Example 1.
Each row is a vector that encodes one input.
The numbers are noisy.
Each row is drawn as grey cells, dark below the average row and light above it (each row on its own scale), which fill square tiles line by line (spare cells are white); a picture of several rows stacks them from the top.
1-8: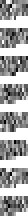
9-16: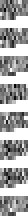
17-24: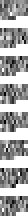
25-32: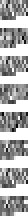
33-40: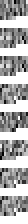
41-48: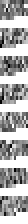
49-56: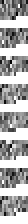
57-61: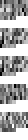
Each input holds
one of 12 labels.
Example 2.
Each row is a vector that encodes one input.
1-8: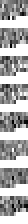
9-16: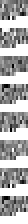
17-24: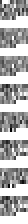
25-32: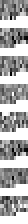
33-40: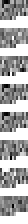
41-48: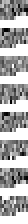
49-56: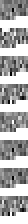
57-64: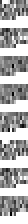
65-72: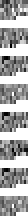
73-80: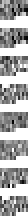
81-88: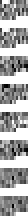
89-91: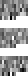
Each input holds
three true/false values.
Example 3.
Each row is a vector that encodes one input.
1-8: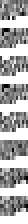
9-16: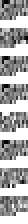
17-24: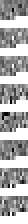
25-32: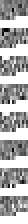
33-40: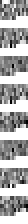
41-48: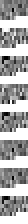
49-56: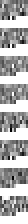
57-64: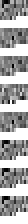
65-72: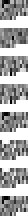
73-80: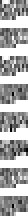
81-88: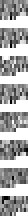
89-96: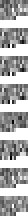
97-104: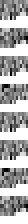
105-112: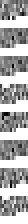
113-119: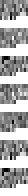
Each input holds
three true/false values.
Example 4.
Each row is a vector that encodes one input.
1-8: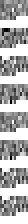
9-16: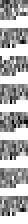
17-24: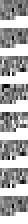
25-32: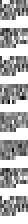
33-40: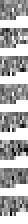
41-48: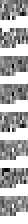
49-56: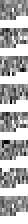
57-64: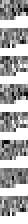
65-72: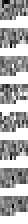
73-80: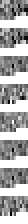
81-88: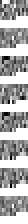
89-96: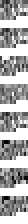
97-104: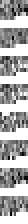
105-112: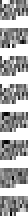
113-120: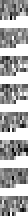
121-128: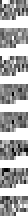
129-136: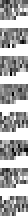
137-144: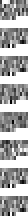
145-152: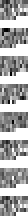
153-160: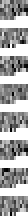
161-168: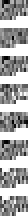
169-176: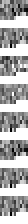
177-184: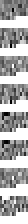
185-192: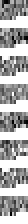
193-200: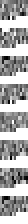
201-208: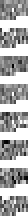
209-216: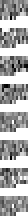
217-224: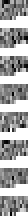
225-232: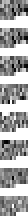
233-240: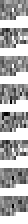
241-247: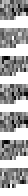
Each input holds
three true/false values.
